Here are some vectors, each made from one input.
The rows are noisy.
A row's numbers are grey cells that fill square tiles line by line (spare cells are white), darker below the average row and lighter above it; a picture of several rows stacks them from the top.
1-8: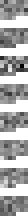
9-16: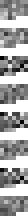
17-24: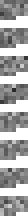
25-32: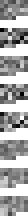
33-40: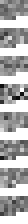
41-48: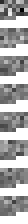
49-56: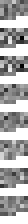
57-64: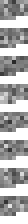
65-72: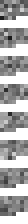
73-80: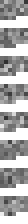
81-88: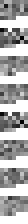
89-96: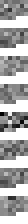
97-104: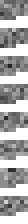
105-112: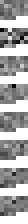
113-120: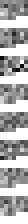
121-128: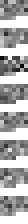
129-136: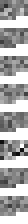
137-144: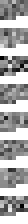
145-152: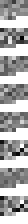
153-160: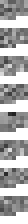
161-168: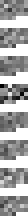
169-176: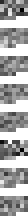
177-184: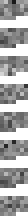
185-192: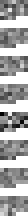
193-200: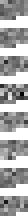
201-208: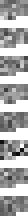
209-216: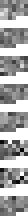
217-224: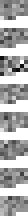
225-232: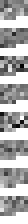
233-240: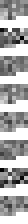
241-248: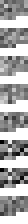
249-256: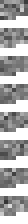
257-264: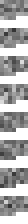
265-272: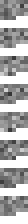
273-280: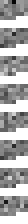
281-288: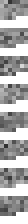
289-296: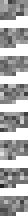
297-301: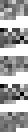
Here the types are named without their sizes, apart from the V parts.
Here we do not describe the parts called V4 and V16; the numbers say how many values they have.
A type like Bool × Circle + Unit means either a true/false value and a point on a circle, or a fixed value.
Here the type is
(Bool × Bool × Bool + V16) × Line + V4.
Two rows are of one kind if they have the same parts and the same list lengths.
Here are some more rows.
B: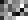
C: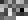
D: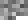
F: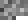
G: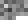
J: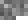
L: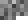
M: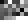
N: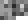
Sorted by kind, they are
B, C, M
D, F, N
G, J, L

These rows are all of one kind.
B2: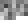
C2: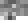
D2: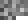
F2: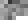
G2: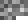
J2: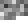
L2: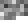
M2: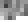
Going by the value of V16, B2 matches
J2 and L2.
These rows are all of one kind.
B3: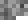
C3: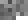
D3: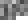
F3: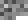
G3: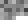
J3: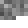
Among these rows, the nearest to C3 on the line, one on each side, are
G3 and J3.
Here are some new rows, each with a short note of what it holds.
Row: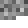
a point on a line and a value of V16
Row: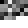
a value of V4
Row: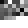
a value of V4
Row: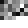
a value of V4
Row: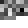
a value of V4
